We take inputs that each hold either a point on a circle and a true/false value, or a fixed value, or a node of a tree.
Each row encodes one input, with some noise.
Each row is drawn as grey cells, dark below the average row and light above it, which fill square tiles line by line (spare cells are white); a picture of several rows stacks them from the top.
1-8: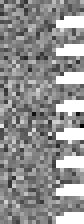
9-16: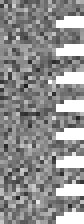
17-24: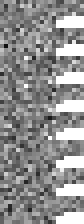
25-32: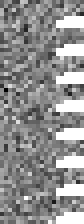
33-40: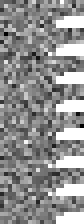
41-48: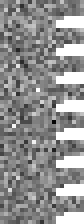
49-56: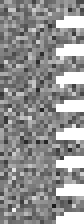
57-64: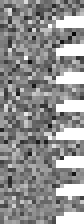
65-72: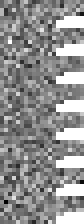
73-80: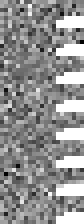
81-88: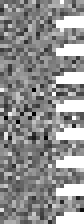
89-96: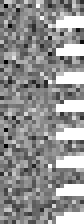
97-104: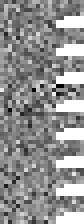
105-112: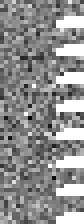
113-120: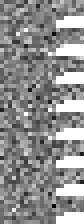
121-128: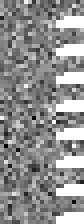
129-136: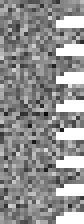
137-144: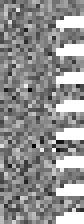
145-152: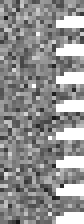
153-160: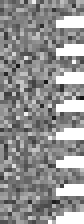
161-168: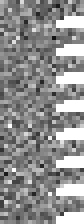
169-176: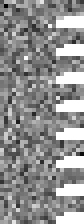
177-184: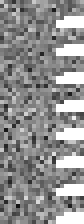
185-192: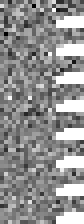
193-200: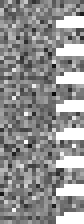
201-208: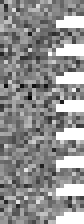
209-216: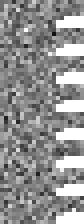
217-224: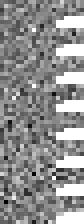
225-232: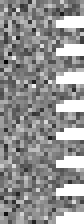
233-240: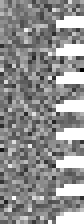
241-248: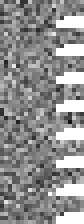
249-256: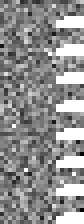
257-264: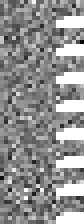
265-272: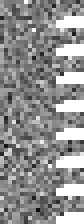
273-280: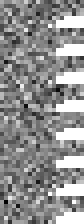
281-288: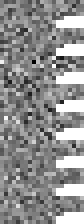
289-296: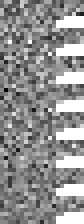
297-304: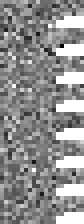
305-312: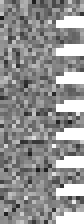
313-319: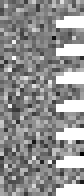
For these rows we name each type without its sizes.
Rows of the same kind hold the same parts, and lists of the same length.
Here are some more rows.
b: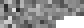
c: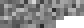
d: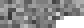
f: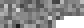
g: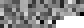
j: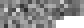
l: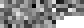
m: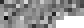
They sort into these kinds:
b, g, m
c, d, f, j
l

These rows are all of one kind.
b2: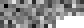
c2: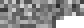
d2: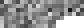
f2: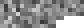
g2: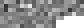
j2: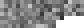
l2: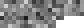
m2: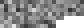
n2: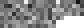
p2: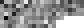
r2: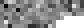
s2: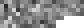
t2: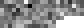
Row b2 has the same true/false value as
n2, p2, r2 and t2.
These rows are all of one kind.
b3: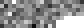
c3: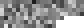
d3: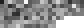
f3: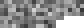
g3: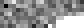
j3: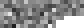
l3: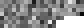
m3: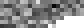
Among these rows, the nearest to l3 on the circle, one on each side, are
d3 and m3.
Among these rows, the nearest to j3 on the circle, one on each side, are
b3 and m3.
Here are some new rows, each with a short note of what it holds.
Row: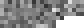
a point on a circle and a true/false value
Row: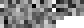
a fixed value
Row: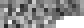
a node of a tree
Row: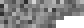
a node of a tree
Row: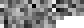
a fixed value
